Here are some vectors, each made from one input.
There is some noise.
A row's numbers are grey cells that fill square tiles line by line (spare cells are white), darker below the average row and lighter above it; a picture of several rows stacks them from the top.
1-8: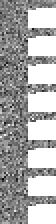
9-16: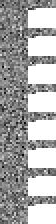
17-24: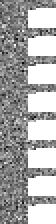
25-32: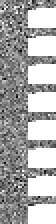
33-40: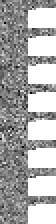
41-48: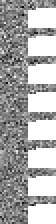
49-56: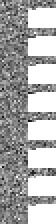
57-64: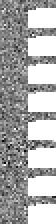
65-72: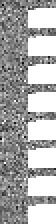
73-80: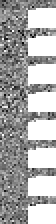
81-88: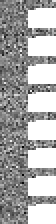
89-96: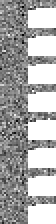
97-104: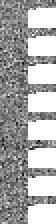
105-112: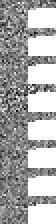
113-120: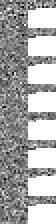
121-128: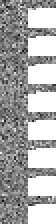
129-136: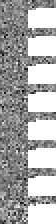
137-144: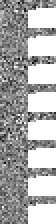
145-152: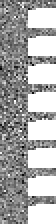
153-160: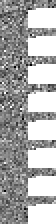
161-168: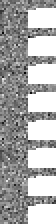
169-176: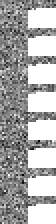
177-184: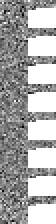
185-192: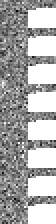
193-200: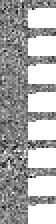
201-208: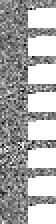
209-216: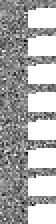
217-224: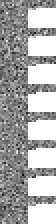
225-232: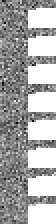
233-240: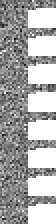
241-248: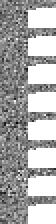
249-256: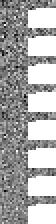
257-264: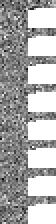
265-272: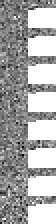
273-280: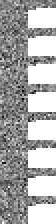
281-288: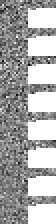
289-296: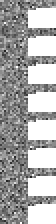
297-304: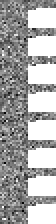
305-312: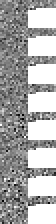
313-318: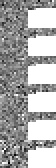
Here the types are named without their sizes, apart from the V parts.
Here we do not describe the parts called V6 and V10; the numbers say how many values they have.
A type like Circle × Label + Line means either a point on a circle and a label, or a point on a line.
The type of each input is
(Bool × V6 + Unit) × Line × V10.
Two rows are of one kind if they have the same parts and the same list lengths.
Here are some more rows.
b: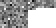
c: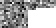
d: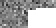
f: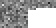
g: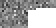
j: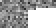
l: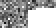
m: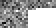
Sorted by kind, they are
b, d, g, l, m
c, f, j

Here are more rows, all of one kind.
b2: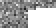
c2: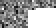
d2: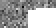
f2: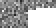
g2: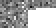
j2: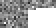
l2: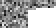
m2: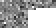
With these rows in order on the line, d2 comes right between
g2 and m2.
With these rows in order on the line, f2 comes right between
b2 and j2.
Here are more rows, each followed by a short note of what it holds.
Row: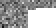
a point on a line, a true/false value, a value of V6 and a value of V10
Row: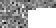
a point on a line and a value of V10
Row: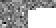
a point on a line and a value of V10
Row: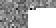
a point on a line and a value of V10
